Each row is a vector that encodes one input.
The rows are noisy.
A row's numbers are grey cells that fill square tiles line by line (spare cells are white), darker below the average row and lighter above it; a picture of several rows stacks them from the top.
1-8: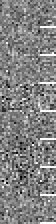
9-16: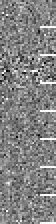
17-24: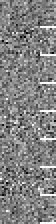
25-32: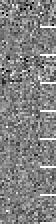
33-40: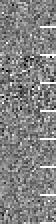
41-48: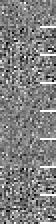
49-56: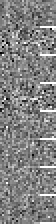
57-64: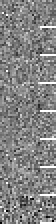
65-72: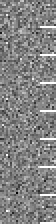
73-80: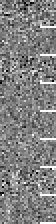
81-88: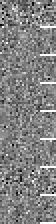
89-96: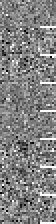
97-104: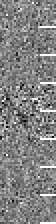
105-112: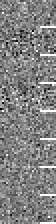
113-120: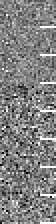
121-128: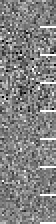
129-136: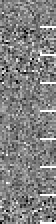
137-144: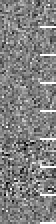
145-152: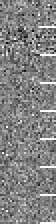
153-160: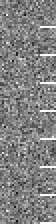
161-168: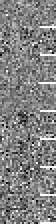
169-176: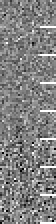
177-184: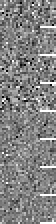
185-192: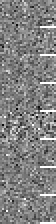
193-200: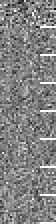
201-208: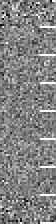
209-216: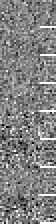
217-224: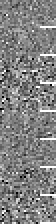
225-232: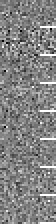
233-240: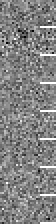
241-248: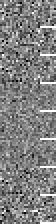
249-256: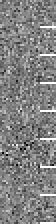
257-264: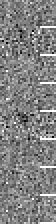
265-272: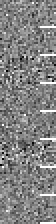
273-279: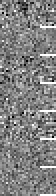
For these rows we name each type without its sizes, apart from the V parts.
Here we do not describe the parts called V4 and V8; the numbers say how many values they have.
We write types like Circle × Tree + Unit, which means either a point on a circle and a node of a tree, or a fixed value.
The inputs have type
((Circle + Unit) × V8 + Tree) × V4.
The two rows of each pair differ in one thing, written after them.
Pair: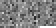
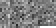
the value of V4
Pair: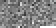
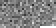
the place on the circle
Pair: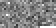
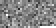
the value of V4
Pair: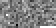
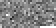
the value of V8
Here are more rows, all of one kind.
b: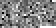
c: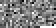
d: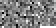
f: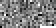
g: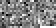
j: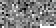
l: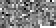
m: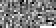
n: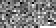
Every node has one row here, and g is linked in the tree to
l.
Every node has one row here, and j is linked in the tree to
b, f and l.
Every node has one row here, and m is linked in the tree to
c, f and n.
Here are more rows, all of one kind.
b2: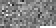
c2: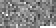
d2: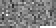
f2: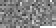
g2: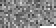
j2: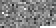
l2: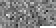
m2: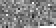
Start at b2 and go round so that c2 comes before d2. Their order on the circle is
b2, m2, f2, j2, g2, l2, c2, d2.
